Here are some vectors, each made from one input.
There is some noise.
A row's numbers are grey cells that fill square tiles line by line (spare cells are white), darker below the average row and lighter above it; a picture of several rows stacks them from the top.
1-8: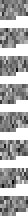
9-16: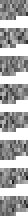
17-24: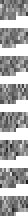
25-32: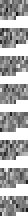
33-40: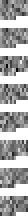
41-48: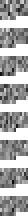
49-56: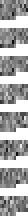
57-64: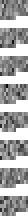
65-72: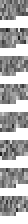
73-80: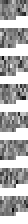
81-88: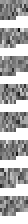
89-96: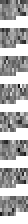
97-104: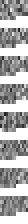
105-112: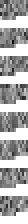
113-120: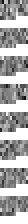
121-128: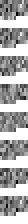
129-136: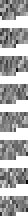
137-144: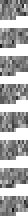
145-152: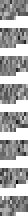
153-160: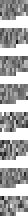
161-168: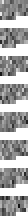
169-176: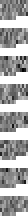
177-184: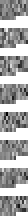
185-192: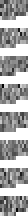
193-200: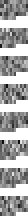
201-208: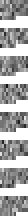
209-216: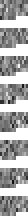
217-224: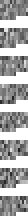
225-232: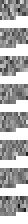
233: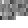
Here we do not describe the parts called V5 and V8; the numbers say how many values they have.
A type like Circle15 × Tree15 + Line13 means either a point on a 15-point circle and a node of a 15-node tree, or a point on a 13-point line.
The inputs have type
(Bool × V5 + Tree9 × V8) × Tree9.
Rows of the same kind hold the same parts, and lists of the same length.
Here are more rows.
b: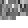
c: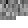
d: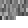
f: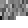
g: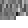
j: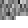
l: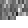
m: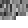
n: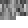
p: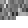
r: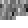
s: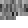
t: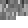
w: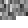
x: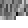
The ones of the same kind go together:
b, g, j, l, m, p, r, s, x
c, d, f, n, t, w

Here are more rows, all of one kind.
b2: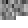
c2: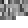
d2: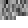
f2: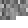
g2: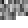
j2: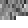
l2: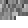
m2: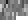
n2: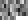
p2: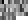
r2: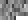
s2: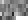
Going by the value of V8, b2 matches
c2, d2, p2 and s2.
